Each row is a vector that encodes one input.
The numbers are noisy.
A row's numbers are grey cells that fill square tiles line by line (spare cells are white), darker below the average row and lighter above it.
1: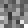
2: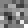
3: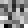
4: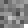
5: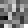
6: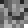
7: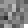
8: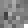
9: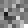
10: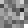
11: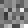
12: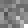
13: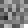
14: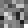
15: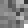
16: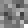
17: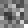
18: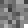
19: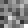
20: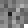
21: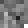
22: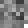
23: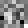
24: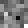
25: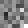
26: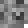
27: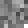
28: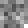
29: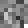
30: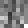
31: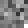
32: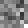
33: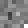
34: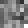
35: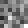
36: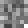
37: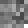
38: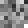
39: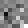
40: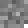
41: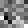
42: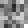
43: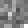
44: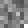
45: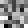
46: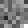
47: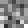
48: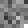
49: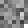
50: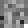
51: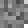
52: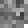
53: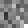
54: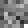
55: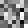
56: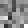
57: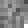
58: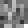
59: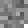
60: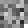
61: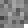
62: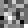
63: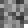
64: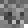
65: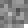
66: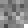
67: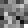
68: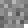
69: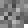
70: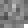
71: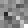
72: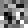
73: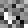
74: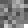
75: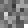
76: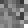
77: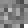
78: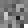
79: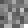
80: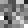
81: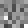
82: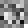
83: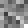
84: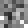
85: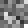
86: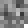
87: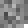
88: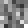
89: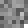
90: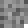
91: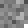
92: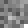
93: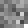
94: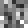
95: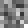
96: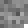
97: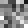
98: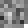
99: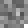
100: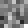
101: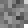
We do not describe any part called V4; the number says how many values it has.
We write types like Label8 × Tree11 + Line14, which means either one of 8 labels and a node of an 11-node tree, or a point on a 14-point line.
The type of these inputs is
Bool × (Tree7 + V4).
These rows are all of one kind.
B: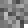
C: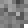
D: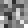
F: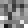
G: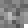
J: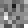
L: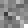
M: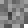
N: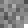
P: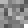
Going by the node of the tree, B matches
C and N.
